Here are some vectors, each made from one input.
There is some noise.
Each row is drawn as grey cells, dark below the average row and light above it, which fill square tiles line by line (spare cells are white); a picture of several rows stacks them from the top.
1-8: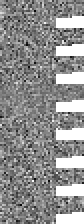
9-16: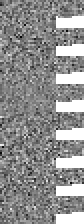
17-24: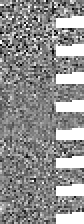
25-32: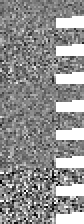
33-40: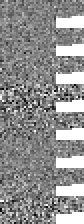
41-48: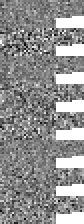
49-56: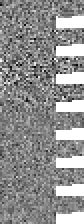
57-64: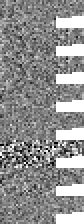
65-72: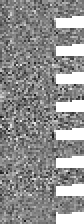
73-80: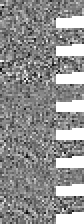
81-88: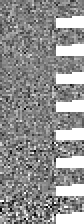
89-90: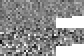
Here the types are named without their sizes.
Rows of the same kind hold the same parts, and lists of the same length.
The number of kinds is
3.
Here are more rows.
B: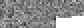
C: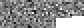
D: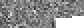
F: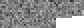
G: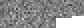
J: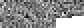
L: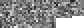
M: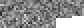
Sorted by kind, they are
B, D, F, G, L, M
C
J

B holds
four true/false values.
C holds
a point on a circle.
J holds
a fixed value.
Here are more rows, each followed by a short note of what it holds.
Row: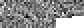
a fixed value
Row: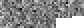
a point on a circle
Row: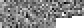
a fixed value
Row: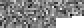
a point on a circle
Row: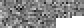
a point on a circle
